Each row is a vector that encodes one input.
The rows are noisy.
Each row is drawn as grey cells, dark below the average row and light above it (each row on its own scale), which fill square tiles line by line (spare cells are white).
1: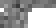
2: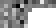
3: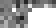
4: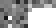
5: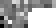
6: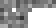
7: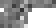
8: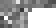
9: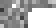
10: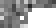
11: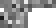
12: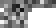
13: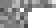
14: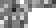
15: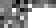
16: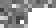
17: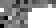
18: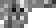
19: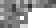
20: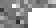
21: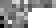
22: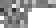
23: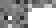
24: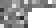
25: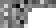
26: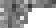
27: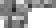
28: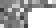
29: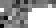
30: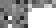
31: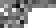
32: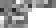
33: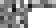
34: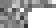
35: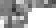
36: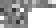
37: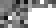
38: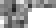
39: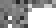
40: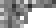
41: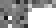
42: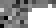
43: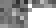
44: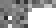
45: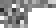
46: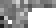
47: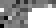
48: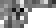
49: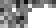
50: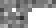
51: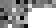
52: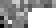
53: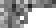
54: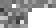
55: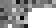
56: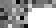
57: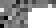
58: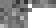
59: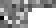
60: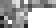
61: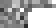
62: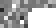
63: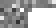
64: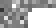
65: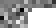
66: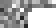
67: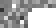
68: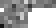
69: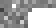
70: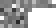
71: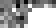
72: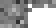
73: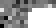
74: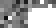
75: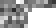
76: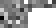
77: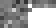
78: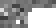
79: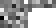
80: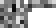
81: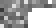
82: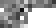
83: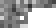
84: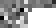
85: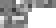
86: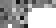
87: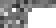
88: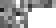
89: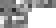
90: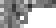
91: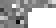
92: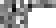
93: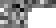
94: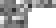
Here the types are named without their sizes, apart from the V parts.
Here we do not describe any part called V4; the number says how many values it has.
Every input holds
a point on a circle, together with either three true/false values, or a value of V4.
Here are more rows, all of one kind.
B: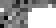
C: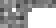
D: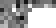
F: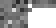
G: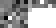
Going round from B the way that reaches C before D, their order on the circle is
B, F, C, D, G.
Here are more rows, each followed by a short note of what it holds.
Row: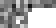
a point on a circle and three true/false values
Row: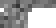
a point on a circle and a value of V4
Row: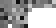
a point on a circle and a value of V4
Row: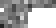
a point on a circle and three true/false values
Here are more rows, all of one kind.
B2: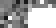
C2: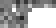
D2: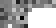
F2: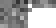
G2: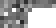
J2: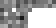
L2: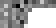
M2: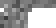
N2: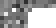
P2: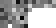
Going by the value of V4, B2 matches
D2 and P2.
